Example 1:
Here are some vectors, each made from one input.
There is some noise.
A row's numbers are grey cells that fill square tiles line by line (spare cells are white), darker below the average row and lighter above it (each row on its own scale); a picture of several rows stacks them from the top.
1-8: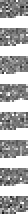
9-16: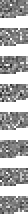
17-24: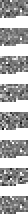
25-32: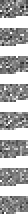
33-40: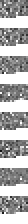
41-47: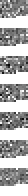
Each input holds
a point on a 5-point circle.
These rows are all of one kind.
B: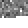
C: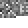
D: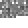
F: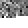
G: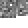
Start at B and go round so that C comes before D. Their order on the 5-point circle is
B, C, G, F, D.
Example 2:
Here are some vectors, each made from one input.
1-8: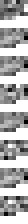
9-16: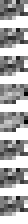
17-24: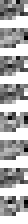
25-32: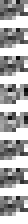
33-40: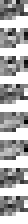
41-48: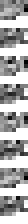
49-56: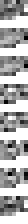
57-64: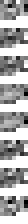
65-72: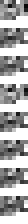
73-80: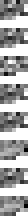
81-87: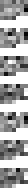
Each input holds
a point on a 4-point line.
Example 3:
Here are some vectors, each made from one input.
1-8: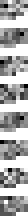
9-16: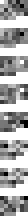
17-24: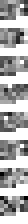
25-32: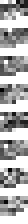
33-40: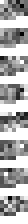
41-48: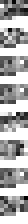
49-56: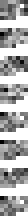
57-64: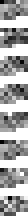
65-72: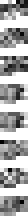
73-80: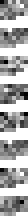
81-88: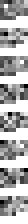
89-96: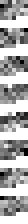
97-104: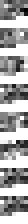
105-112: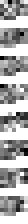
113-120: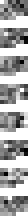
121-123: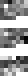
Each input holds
four true/false values.
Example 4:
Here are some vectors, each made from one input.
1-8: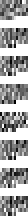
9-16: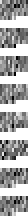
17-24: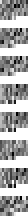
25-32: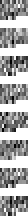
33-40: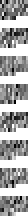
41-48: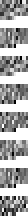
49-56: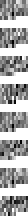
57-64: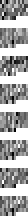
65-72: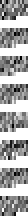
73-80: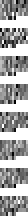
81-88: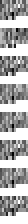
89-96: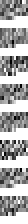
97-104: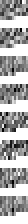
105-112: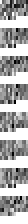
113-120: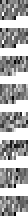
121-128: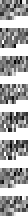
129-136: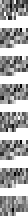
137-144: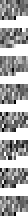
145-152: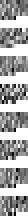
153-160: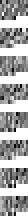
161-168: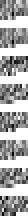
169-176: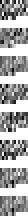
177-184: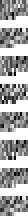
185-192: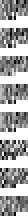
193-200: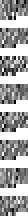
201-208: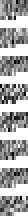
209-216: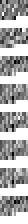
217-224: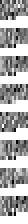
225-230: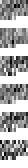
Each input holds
a point on a 19-point line.
